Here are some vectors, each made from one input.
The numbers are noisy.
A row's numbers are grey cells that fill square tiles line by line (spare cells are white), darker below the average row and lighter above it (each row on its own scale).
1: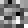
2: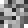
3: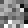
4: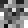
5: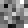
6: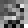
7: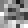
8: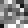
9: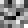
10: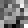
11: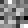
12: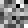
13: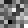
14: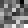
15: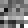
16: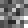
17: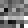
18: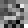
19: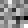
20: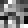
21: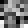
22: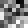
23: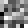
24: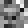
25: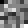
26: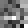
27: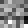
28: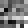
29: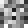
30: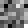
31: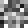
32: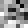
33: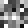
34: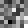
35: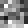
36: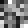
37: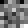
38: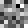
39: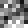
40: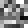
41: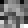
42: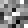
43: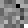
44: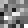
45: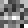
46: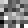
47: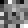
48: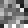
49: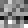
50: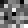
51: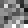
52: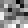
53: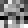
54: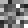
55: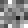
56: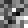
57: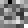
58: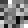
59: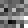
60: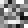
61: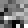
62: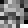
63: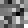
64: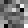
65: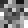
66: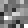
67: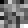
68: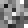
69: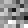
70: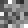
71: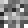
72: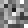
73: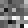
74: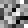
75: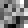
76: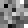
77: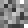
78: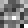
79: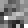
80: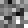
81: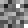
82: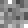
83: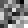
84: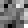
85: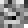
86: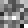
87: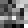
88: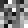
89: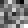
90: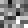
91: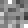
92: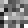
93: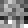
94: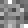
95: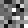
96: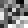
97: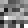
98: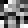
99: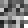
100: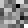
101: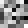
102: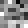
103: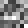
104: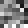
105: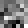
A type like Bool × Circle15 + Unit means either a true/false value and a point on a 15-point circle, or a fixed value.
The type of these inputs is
Bool × Bool × Bool + Line11.
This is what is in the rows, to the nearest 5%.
About 40% of them hold a point on an 11-point line. The rest hold three true/false values.
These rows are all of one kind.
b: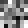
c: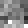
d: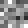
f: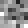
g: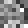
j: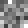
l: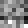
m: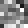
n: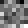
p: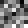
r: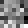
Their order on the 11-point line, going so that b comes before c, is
f, b, j, d, m, g, n, r, p, l, c.
